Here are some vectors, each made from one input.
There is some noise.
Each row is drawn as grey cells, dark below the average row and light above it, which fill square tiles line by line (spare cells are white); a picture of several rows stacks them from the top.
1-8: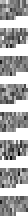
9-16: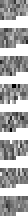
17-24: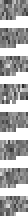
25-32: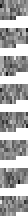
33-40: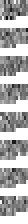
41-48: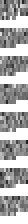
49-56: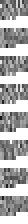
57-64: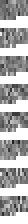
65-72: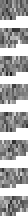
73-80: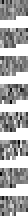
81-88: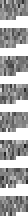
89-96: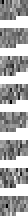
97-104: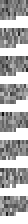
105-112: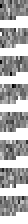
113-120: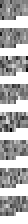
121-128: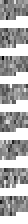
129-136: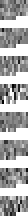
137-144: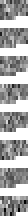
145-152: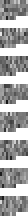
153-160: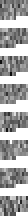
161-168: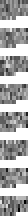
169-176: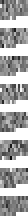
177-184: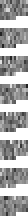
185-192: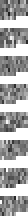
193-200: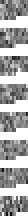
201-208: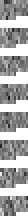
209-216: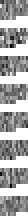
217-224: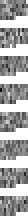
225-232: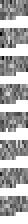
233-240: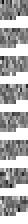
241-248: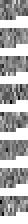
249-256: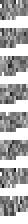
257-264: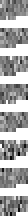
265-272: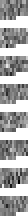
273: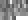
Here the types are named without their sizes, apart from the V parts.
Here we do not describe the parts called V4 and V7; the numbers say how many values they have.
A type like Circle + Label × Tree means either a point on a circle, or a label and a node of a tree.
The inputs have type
Label × Line × Tree × V4 × V7.
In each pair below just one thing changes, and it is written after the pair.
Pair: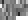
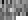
the value of V4
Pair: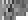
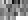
the place on the line
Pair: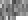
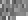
the place on the line
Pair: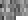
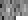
the place on the line
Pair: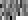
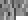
the value of V4
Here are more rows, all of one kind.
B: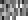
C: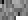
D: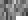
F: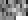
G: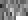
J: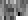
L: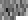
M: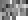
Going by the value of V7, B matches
G and L.
